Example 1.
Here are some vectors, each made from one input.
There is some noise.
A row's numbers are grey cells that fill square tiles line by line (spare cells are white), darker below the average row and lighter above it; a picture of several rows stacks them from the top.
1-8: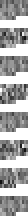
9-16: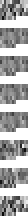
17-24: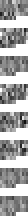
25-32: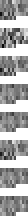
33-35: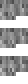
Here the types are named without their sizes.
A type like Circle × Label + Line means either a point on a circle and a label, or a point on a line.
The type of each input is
Label.
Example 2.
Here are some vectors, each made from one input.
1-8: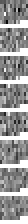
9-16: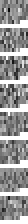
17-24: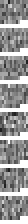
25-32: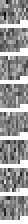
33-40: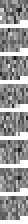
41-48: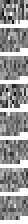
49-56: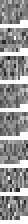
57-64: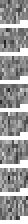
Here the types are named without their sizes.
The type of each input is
Circle.
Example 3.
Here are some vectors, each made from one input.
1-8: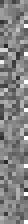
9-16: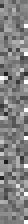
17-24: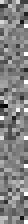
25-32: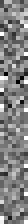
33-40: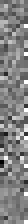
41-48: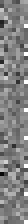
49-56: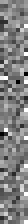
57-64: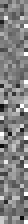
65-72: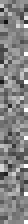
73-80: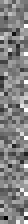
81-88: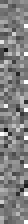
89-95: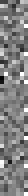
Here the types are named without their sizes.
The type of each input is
Line.
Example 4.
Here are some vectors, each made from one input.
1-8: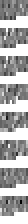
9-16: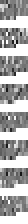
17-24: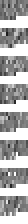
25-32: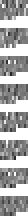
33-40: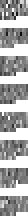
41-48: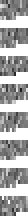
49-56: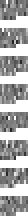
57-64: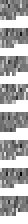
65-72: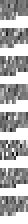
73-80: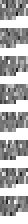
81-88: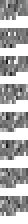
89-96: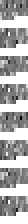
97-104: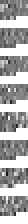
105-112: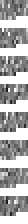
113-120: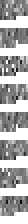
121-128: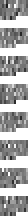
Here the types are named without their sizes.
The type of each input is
Bool × Bool × Bool × Bool + Unit.
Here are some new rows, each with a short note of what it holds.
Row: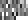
a fixed value
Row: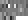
four true/false values
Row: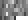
four true/false values
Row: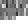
four true/false values
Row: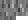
four true/false values
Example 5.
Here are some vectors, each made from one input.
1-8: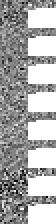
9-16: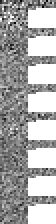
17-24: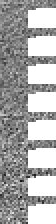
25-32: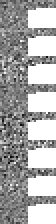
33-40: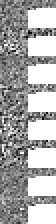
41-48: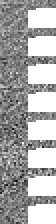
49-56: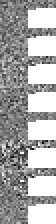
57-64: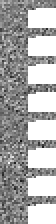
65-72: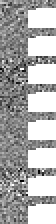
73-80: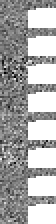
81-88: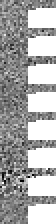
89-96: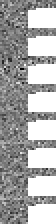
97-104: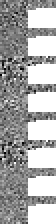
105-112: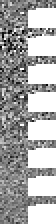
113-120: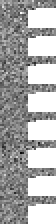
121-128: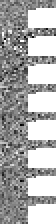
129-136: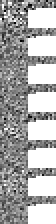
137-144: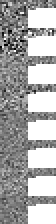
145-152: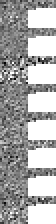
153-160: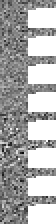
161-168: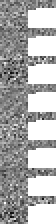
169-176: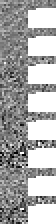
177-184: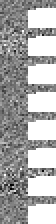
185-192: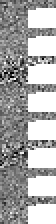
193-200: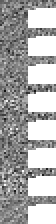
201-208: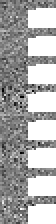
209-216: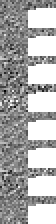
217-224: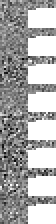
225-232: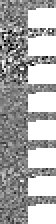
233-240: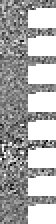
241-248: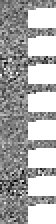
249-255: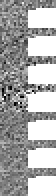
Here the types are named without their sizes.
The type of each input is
Circle.
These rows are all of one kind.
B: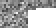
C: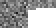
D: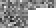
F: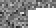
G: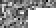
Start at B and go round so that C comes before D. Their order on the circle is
B, F, C, G, D.
